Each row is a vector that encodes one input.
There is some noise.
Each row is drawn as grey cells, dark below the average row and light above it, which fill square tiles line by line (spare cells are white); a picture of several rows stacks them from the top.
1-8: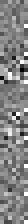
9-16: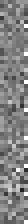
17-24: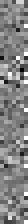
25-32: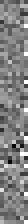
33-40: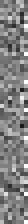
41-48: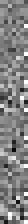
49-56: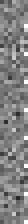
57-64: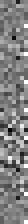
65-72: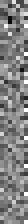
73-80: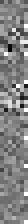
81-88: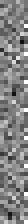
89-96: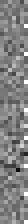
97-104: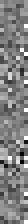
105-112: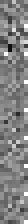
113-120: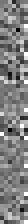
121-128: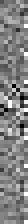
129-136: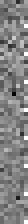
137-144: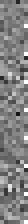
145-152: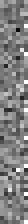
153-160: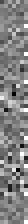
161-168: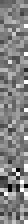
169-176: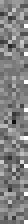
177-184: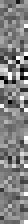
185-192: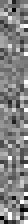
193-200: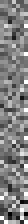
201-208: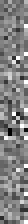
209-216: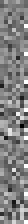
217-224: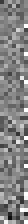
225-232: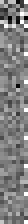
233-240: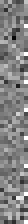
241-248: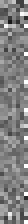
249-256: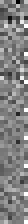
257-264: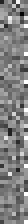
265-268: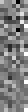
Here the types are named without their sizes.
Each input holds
a point on a line, together with either a point on a circle, or a fixed value.
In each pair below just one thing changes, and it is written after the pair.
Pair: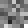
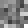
the place on the line
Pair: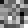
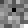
the place on the line
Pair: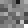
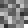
the place on the circle
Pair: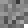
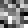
the place on the line
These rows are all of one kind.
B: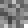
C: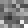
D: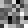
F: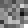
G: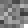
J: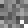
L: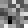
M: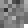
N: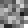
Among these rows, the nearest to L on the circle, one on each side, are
B and D.
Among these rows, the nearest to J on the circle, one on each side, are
F and N.
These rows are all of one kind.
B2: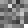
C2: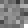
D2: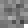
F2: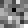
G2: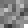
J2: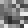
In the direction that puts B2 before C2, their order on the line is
B2, J2, G2, C2, D2, F2.
